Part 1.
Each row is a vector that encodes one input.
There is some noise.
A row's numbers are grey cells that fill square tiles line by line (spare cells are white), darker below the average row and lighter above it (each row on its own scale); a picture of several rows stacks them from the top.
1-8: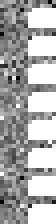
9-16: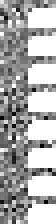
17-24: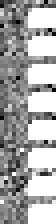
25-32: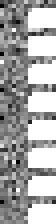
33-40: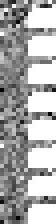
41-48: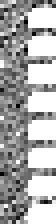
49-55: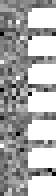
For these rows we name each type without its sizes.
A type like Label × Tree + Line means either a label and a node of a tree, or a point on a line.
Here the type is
Bool × Bool × Bool × Bool × Line.
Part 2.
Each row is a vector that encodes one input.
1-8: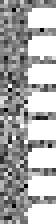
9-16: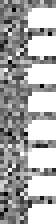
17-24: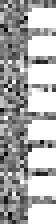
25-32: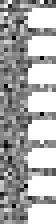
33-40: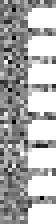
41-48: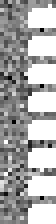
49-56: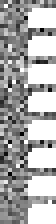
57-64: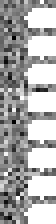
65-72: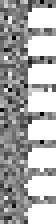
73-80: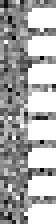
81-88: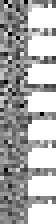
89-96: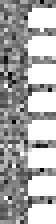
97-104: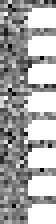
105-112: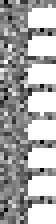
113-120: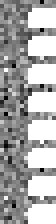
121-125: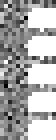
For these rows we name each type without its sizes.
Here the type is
List(Circle).
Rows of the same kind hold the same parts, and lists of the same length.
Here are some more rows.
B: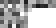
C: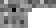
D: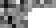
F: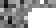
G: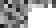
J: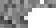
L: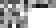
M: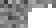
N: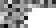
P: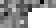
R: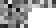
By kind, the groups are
B, L
C, D, F, G, J, M, N, R
P

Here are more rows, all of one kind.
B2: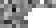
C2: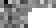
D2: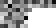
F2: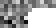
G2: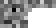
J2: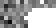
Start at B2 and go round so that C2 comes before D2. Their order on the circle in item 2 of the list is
B2, C2, J2, D2, G2, F2.
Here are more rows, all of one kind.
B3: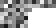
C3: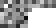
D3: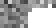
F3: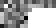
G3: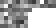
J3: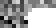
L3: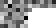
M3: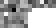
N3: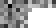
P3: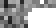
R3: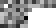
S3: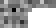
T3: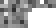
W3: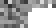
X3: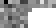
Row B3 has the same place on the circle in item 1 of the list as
C3, F3, L3 and R3.
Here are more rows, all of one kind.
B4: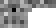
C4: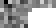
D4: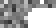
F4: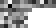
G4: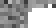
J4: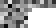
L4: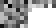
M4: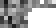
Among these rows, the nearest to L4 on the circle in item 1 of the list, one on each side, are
G4 and J4.
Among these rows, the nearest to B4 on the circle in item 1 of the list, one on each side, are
D4 and F4.
